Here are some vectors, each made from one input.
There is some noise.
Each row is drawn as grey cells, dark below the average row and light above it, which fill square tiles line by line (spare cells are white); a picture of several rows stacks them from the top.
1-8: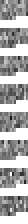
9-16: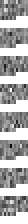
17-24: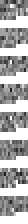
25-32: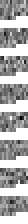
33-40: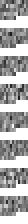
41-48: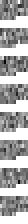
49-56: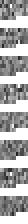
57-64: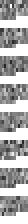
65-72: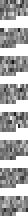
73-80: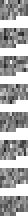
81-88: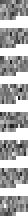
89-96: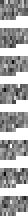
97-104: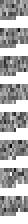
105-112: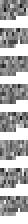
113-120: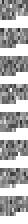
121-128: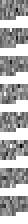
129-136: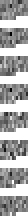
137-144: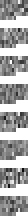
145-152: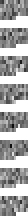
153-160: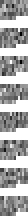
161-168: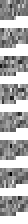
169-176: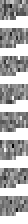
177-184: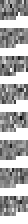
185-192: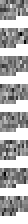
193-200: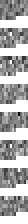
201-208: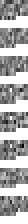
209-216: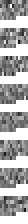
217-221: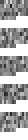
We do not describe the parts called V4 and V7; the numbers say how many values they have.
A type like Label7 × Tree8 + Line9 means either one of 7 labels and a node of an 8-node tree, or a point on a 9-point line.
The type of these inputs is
(Bool × Bool × Bool × V7 + V4 × V4) × (Label6 + Line5).
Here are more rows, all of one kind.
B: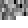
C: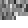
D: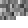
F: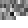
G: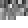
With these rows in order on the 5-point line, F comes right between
D and G.
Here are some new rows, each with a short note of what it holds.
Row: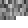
a point on a 5-point line and two values of V4
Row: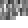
a point on a 5-point line, three true/false values and a value of V7
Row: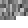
a point on a 5-point line and two values of V4
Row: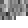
a point on a 5-point line, three true/false values and a value of V7
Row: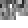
a point on a 5-point line and two values of V4
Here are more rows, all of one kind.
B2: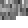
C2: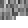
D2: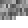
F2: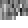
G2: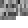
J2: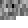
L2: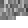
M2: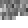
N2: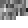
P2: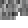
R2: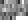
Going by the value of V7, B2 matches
C2, L2, M2 and N2.
